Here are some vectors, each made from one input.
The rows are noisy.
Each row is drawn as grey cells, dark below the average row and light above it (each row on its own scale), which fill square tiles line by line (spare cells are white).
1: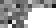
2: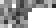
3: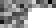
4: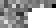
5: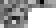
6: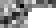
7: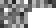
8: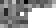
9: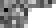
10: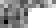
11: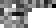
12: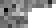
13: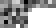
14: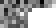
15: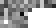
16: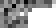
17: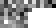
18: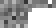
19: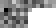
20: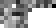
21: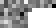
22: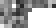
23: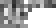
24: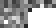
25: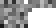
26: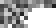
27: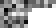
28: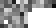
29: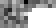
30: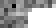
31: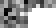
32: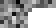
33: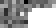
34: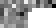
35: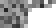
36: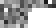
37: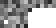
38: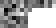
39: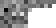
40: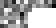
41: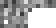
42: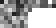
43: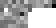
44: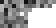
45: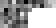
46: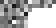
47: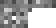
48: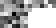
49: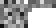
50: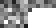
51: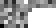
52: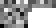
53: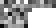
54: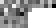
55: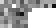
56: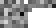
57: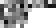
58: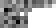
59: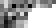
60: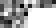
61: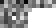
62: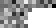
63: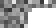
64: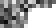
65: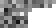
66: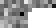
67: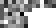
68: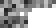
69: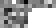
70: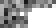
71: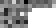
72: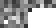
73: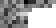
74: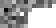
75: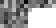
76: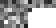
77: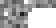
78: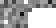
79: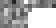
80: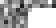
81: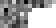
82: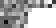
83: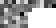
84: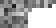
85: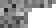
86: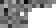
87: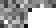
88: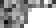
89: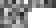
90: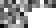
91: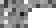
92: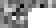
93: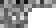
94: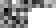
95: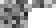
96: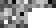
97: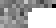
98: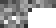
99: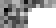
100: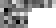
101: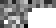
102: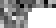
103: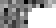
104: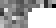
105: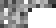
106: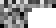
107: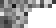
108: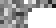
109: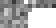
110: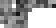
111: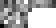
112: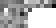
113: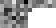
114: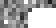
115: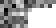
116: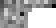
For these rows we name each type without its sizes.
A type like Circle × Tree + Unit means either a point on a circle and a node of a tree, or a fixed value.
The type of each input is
(Bool × Bool × Bool + Unit) × Label × Line.
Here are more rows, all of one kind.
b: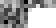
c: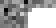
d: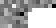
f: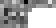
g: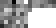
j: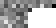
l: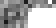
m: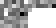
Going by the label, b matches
d and m.
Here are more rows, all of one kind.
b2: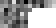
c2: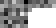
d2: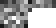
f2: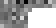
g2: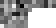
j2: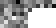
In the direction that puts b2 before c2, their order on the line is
d2, j2, g2, f2, b2, c2.
